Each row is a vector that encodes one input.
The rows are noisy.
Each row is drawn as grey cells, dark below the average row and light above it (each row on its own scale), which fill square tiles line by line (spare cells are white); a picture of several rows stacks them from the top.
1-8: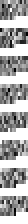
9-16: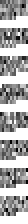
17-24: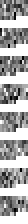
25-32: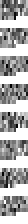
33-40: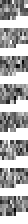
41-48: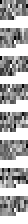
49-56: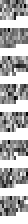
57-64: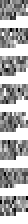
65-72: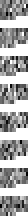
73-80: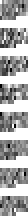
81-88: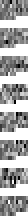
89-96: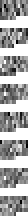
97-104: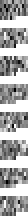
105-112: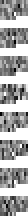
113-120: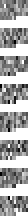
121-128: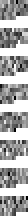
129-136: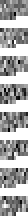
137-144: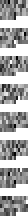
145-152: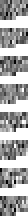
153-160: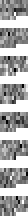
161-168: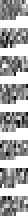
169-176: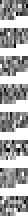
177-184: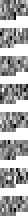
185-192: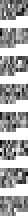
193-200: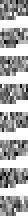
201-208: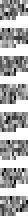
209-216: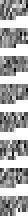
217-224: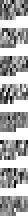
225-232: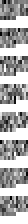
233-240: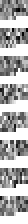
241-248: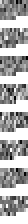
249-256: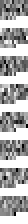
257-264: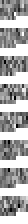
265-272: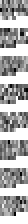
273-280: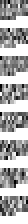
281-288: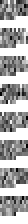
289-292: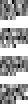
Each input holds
a point on a 10-point line, together with either a point on a 10-point circle, or one of 11 labels.
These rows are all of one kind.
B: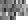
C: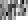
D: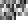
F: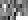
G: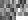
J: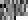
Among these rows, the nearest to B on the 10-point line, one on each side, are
C and F.
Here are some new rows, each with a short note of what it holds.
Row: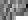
a point on a 10-point circle and a point on a 10-point line
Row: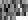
a point on a 10-point circle and a point on a 10-point line
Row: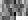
one of 11 labels and a point on a 10-point line
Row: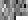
one of 11 labels and a point on a 10-point line
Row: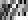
a point on a 10-point circle and a point on a 10-point line
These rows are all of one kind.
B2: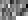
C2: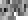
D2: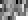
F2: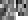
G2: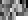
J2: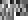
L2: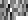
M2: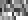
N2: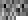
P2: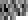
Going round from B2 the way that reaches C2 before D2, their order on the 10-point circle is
B2, G2, L2, P2, N2, M2, C2, D2, F2, J2.
